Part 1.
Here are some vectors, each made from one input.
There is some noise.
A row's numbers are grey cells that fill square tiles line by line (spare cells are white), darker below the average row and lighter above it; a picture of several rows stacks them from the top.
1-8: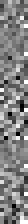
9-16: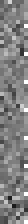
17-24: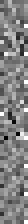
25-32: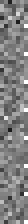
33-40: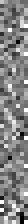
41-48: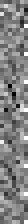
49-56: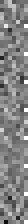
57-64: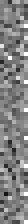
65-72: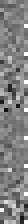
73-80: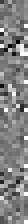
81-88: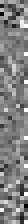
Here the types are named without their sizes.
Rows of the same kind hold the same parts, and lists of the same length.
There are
2 kinds of row.
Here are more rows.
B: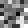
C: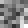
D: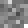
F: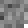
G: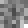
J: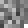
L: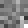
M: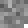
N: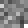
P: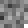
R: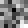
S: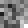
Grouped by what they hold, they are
B, C, D, F, G, M, N, P, R, S
J, L

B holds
four true/false values.
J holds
a point on a line.
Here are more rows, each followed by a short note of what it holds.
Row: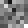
a point on a line
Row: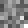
a point on a line
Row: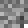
four true/false values
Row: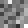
four true/false values
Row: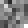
a point on a line
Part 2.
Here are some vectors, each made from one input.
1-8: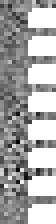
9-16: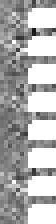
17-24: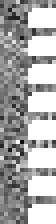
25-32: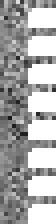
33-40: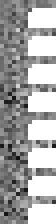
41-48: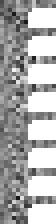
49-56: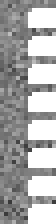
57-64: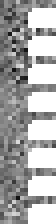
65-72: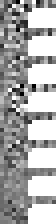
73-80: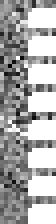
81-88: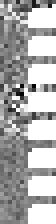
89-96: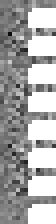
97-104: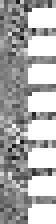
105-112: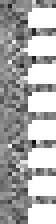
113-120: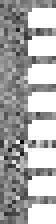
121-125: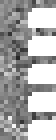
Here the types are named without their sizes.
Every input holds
a point on a circle and a true/false value.
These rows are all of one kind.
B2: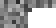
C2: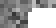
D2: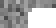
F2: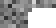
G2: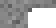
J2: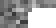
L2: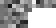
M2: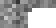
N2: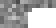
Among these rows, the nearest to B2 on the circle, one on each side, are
G2 and M2.
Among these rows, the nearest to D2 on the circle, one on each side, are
F2 and N2.
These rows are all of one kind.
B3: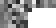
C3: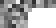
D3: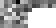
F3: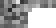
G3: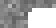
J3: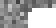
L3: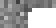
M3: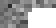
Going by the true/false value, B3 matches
D3 and M3.
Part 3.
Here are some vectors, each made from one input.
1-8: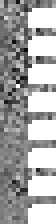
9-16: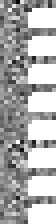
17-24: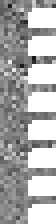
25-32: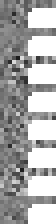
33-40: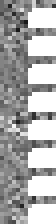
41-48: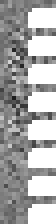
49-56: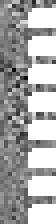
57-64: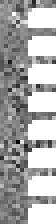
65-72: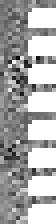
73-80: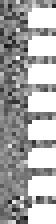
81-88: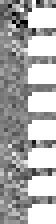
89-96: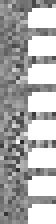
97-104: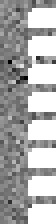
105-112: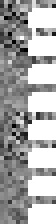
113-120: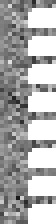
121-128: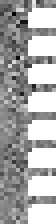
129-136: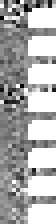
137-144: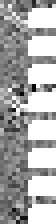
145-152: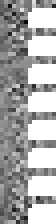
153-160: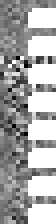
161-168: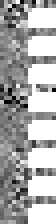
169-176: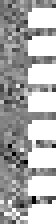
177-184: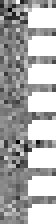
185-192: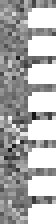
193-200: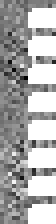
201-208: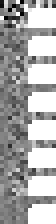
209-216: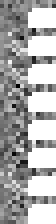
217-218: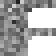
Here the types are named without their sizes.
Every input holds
a point on a circle and a true/false value.
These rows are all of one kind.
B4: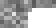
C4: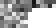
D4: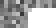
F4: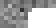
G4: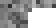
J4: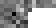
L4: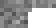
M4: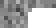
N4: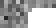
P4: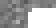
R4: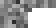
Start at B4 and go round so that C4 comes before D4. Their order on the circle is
B4, F4, G4, R4, C4, J4, N4, M4, L4, D4, P4.
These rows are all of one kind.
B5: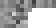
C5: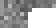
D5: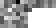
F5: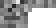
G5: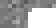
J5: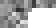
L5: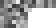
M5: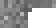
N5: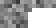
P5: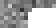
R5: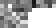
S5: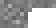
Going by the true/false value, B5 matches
D5, J5 and N5.
